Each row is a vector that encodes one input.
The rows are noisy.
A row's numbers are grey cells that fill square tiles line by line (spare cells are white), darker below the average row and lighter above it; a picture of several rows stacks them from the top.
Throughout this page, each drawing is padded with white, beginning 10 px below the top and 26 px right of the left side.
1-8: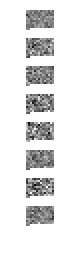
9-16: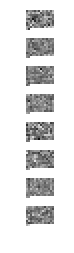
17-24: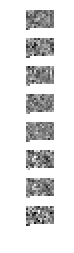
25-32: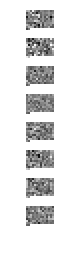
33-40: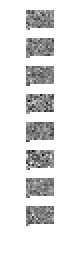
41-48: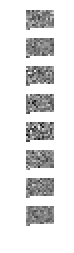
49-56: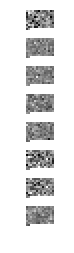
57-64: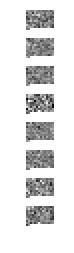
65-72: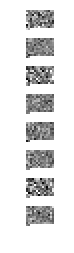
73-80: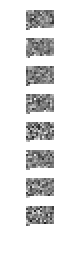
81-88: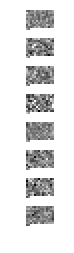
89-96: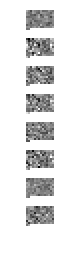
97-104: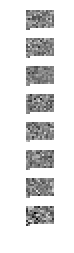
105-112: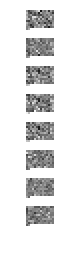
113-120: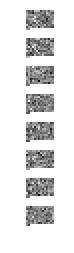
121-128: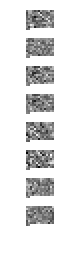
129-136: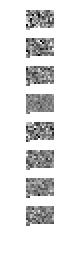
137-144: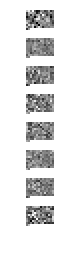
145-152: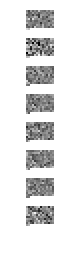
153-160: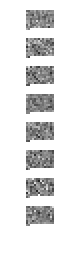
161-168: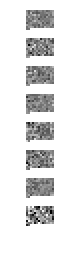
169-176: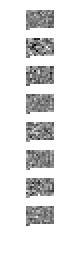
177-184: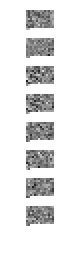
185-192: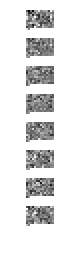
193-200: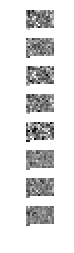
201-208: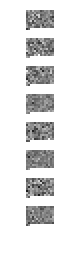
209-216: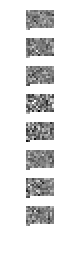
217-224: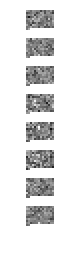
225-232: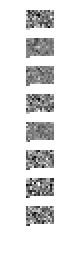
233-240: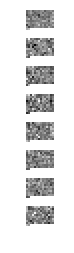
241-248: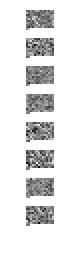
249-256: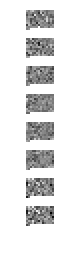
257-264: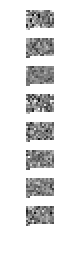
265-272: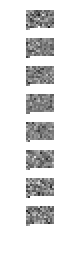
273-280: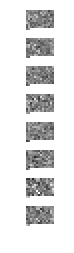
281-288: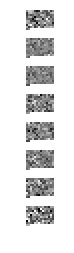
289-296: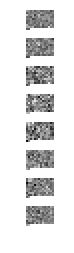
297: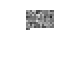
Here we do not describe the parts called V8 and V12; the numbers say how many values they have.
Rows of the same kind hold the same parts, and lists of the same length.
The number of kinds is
2.
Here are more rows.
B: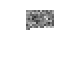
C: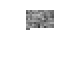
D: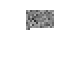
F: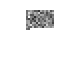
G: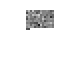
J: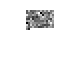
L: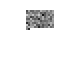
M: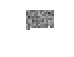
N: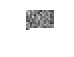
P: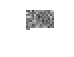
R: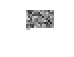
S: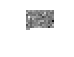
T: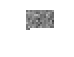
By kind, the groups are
B, D, J, M, N, R
C, F, G, L, P, S, T

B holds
a point on a 9-point line, a node of a 13-node tree and a value of V12.
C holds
a node of a 13-node tree, a value of V8 and a value of V12.
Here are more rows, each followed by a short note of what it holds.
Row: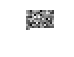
a point on a 9-point line, a node of a 13-node tree and a value of V12
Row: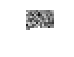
a point on a 9-point line, a node of a 13-node tree and a value of V12
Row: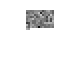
a point on a 9-point line, a node of a 13-node tree and a value of V12
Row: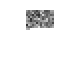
a point on a 9-point line, a node of a 13-node tree and a value of V12
